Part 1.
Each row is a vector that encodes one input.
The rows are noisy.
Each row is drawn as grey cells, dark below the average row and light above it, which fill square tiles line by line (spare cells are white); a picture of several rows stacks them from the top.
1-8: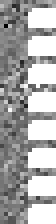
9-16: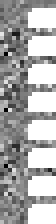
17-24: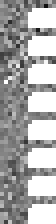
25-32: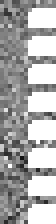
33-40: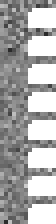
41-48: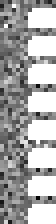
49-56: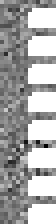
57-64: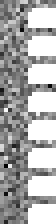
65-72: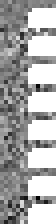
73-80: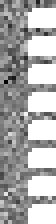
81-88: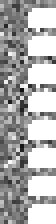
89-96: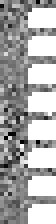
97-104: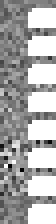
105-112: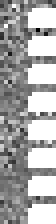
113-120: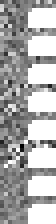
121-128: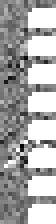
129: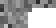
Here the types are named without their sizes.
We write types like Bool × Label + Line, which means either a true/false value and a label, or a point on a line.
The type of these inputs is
List(Circle).
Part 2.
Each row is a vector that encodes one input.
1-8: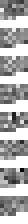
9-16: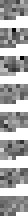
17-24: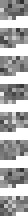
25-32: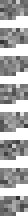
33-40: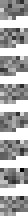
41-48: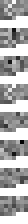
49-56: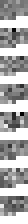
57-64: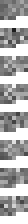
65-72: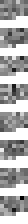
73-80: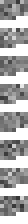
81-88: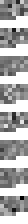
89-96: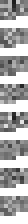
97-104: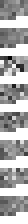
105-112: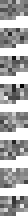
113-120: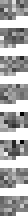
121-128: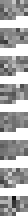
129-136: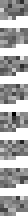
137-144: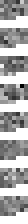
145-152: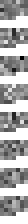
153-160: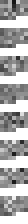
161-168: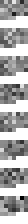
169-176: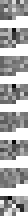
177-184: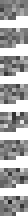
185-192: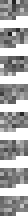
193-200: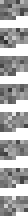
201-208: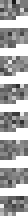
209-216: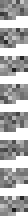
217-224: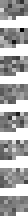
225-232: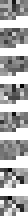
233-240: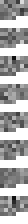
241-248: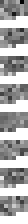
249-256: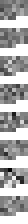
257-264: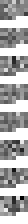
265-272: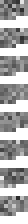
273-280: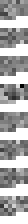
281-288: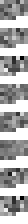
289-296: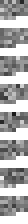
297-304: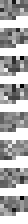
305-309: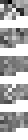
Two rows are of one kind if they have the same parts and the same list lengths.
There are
4 kinds of row.
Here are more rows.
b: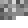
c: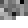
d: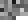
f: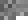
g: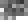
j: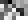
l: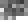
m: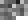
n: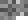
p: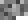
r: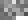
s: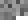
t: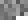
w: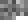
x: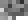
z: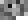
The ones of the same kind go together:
b, m, w
c, g, l, x
d, f, n, p, r, s, t, z
j

